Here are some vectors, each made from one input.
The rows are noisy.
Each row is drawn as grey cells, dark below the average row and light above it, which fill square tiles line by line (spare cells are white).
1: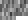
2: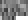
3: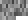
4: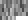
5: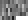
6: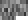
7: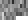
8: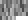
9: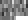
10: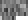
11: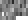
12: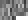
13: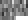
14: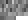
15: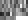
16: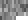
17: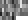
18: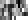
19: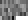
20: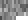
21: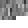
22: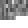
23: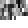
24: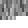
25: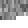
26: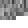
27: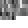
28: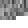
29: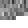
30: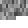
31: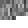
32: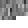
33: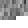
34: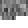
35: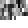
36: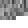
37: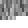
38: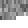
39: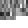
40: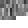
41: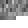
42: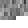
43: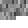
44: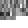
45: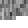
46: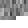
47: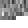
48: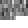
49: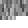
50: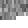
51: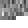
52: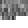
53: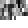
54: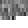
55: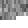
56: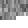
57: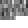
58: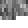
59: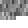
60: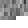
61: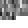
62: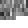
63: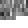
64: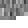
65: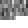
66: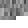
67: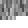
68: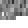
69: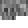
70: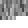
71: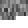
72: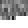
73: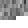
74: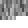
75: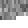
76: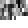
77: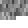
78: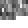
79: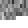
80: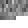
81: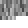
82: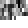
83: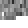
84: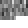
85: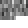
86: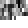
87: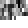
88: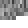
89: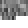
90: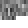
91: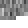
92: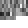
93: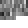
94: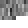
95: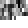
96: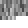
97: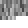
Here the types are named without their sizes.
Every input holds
a list of points on a line.
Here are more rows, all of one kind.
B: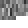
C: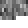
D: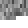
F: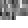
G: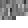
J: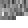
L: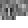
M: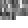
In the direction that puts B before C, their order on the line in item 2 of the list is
B, C, L, G, D, M, F, J.
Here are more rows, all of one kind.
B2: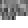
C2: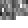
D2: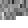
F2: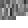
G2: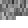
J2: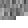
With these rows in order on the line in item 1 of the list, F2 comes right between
B2 and J2.
